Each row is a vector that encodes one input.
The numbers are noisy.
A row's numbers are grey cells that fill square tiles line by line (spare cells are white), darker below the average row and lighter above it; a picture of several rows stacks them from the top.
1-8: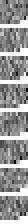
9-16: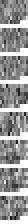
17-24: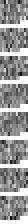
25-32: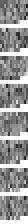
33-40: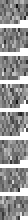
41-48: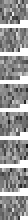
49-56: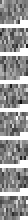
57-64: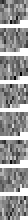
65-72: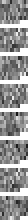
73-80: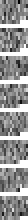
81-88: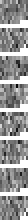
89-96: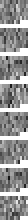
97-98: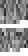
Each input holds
a point on a 9-point circle and a point on an 8-point line.
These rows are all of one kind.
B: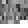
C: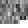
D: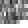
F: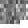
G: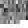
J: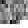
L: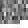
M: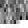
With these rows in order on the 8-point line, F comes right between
D and L.
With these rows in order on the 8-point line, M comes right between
G and J.
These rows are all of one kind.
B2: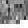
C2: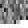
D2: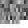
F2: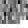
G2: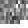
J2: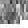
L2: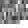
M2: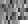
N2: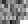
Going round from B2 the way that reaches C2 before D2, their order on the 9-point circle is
B2, F2, J2, N2, G2, L2, C2, M2, D2.
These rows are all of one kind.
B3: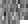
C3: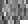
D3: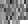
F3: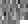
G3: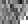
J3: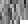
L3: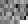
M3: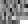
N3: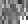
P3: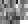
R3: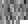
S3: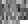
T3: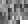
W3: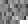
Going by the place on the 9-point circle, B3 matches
F3, R3 and W3.
